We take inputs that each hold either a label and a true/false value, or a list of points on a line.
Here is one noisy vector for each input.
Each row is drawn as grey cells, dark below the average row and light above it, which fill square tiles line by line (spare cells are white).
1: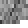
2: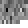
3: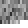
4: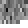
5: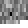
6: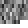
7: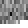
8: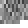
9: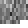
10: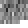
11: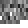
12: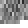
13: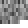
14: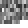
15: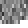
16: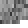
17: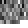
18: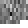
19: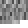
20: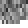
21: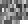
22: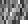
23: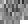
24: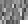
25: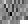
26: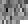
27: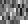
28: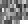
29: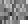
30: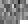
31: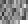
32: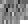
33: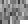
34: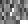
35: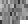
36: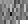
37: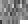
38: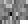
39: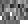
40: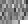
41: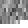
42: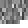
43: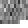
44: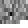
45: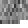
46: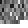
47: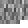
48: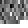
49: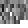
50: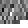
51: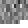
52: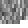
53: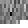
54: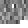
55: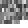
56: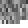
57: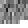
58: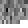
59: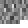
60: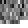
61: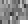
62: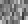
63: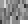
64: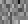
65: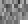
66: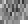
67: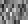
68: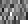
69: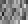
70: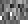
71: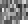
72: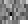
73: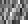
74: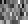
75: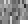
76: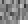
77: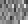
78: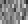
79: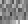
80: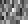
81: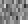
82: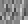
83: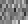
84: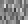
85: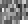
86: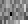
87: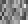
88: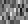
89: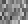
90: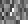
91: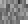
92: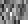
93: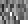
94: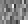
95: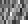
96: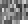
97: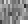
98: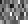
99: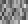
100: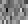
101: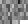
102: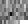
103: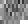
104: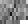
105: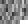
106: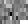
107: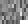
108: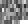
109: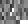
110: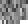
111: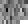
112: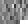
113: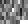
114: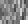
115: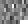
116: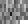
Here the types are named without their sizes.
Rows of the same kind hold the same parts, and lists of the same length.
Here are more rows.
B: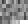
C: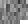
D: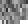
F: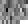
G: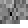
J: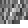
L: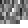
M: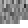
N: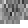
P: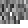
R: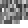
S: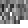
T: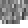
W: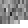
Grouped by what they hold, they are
B, W
C, G, M, T
D, F, N
J, L, P, S
R

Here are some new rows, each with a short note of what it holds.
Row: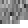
a list of three items
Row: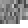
a list of three items
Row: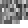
the empty list
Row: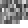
the empty list
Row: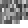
the empty list
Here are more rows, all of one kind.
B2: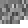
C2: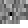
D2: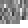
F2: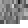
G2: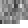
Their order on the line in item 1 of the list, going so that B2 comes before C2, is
D2, B2, F2, G2, C2.
